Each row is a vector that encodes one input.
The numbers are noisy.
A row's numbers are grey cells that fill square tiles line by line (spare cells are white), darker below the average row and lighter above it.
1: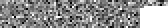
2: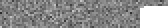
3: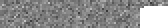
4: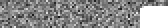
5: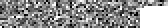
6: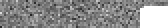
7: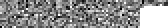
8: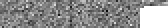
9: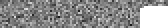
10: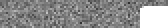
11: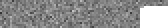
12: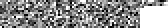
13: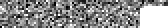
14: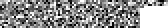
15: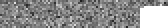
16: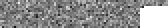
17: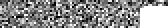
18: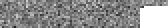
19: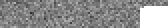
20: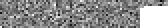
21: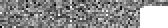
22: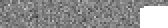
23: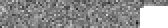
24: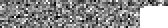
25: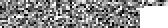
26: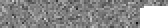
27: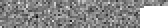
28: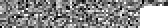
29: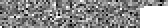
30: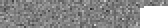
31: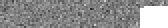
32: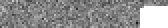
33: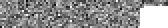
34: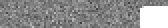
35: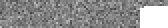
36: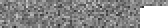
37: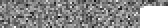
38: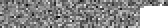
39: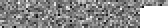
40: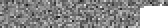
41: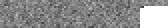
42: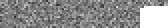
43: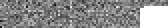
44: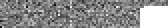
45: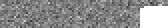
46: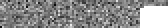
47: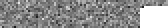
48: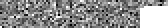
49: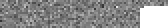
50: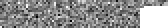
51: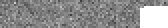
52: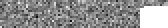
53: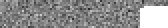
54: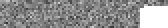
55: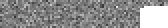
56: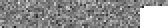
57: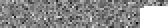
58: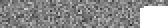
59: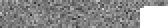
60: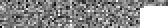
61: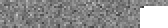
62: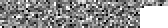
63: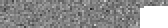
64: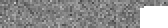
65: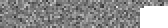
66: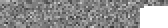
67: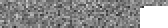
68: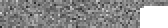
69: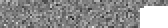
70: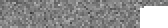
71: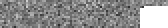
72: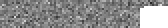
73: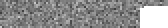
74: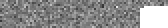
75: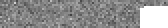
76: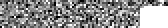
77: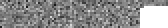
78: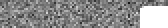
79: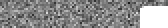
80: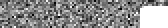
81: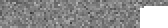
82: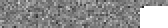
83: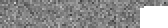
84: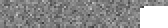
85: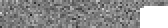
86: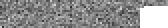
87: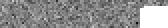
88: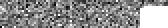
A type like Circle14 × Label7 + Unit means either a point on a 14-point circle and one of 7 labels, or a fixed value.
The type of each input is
Circle6 + Circle9.
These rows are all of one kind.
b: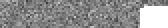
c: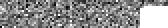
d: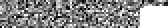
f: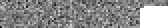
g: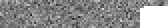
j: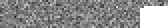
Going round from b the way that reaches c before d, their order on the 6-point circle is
b, c, f, j, g, d.
